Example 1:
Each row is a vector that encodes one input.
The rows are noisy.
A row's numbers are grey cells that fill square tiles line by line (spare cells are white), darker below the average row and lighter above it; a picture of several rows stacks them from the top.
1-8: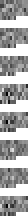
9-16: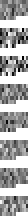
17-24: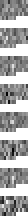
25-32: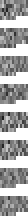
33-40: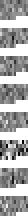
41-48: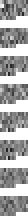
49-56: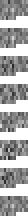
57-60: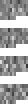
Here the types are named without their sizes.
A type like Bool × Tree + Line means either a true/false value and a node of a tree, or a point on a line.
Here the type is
List(Line).
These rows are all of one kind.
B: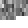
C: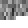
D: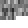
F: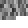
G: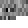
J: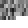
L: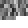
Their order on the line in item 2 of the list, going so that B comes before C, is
D, B, G, L, F, C, J.
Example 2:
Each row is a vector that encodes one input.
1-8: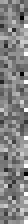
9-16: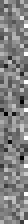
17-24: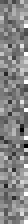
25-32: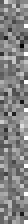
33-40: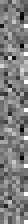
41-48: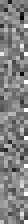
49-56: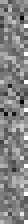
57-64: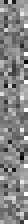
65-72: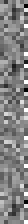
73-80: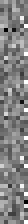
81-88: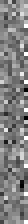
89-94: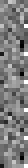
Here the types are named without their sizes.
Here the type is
Bool × Tree.
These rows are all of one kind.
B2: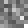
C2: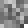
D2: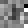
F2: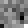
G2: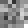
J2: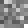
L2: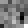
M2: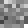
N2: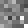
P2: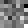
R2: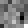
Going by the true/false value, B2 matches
L2, N2, P2 and R2.
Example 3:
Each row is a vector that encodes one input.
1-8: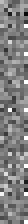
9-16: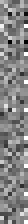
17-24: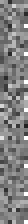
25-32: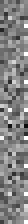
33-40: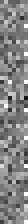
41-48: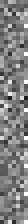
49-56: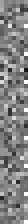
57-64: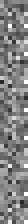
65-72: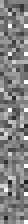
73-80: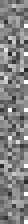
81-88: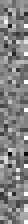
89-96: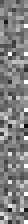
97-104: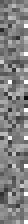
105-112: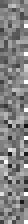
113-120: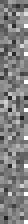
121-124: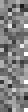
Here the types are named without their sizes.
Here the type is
Circle × Line.
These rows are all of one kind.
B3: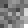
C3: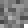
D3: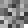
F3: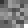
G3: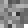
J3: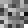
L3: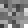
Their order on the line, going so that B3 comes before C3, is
L3, B3, F3, C3, G3, D3, J3.
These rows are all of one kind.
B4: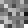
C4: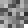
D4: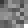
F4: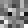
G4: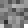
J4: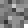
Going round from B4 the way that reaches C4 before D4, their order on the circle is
B4, C4, F4, D4, J4, G4.
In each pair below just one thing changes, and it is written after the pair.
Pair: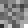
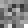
the place on the circle
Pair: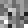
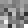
the place on the line
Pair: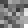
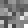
the place on the circle
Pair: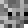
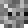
the place on the circle
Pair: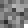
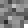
the place on the circle
